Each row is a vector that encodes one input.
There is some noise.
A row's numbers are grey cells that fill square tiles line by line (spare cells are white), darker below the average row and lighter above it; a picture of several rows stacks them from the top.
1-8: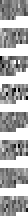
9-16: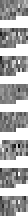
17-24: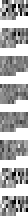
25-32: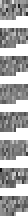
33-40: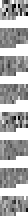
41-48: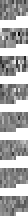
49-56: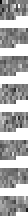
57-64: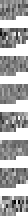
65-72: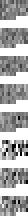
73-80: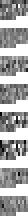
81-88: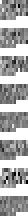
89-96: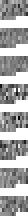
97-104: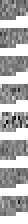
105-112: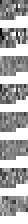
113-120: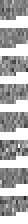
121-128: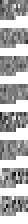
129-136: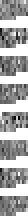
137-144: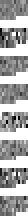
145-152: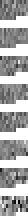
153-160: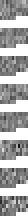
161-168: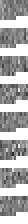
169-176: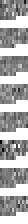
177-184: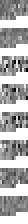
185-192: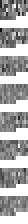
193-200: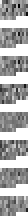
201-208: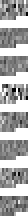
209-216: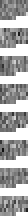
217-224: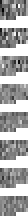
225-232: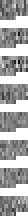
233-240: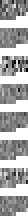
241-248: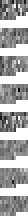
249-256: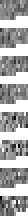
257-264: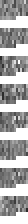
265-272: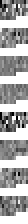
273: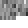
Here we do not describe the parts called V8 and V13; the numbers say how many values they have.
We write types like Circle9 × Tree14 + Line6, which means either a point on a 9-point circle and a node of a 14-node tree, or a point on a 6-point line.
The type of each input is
(Bool × (Circle6 + Unit) + V13) × V8.
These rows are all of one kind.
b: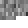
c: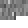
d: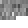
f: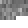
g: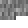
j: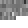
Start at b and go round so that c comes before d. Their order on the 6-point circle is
b, c, j, d, f, g.
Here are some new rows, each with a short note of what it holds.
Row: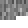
a true/false value and a value of V8
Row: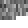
a point on a 6-point circle, a true/false value and a value of V8
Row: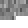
a value of V8 and a value of V13
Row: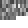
a true/false value and a value of V8
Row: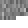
a true/false value and a value of V8
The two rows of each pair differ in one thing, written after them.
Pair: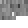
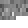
the value of V8
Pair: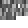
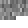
the value of V8
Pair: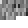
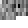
the value of V8
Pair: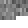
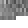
the true/false value
